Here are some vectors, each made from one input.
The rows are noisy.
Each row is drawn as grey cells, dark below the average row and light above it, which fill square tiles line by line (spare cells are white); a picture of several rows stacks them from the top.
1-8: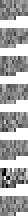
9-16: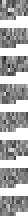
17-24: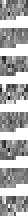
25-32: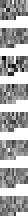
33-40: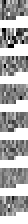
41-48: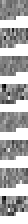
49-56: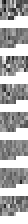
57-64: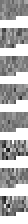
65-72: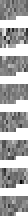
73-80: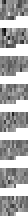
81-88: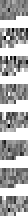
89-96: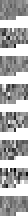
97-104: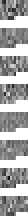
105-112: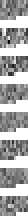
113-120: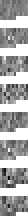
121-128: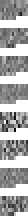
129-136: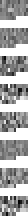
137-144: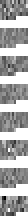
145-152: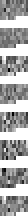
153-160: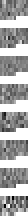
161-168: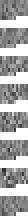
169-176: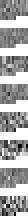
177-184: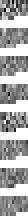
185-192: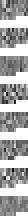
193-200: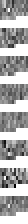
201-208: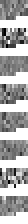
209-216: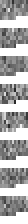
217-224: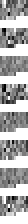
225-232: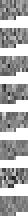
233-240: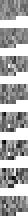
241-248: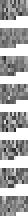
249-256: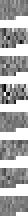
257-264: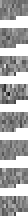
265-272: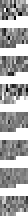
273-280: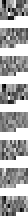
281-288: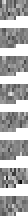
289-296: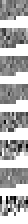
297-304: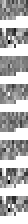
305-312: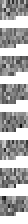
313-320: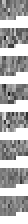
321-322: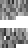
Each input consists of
either a fixed value, or a node of a 16-node tree.
